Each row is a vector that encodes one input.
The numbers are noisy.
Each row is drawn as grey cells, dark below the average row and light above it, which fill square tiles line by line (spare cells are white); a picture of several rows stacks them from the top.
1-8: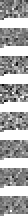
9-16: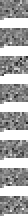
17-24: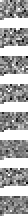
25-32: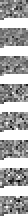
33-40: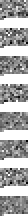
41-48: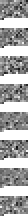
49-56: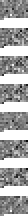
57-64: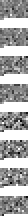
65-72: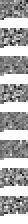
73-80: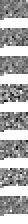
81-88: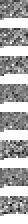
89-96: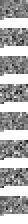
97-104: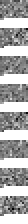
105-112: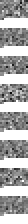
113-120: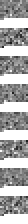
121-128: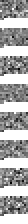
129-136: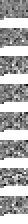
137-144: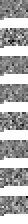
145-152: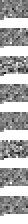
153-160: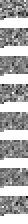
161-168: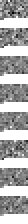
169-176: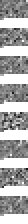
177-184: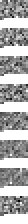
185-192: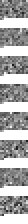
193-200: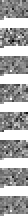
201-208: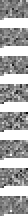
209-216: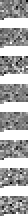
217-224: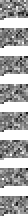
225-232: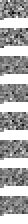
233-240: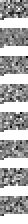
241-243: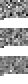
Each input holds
either a point on a 10-point circle, or a point on a 10-point line, or a point on a 17-point line.
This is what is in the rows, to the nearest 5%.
About 30% of them hold a point on a 10-point circle. About 20% of them hold a point on a 10-point line. The rest hold a point on a 17-point line.
